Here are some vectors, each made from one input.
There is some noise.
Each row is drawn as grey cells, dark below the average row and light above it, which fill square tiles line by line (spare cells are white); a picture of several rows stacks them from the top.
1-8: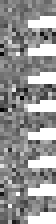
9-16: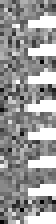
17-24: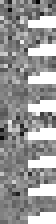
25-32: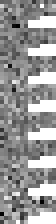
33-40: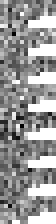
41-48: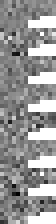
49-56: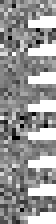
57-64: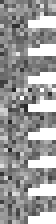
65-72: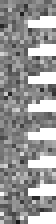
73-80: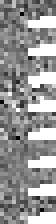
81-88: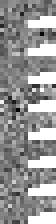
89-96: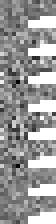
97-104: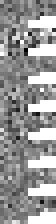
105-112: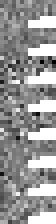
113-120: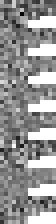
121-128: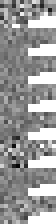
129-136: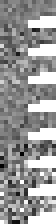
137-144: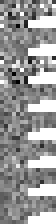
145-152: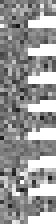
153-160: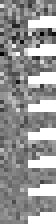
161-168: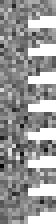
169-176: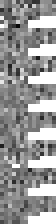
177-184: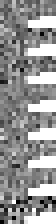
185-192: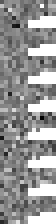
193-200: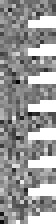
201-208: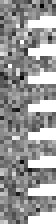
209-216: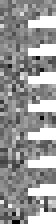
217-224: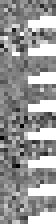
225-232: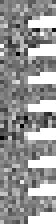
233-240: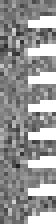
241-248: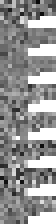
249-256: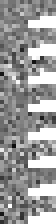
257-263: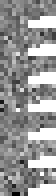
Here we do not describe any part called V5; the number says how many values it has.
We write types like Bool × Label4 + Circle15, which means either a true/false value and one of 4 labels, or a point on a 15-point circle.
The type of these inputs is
Bool × Bool × Bool + (Line4 + Line8) × V5.
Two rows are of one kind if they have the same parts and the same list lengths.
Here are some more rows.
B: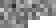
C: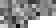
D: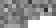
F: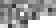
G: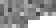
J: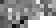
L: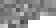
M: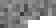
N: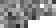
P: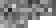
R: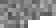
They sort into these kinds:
B, M, N, R
C, D, G, P
F, J, L

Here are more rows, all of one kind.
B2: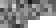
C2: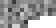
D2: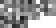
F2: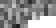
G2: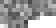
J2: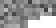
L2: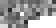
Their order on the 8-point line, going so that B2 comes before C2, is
B2, J2, D2, L2, C2, G2, F2.
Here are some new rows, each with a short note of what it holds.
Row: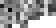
a point on a 4-point line and a value of V5
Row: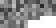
a point on a 4-point line and a value of V5
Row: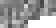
a point on a 4-point line and a value of V5
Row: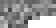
a point on an 8-point line and a value of V5
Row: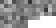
a point on an 8-point line and a value of V5
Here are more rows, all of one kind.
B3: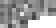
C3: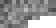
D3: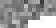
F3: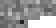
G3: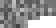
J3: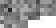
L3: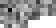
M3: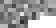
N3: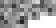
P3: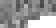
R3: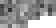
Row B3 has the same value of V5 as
D3, M3 and P3.
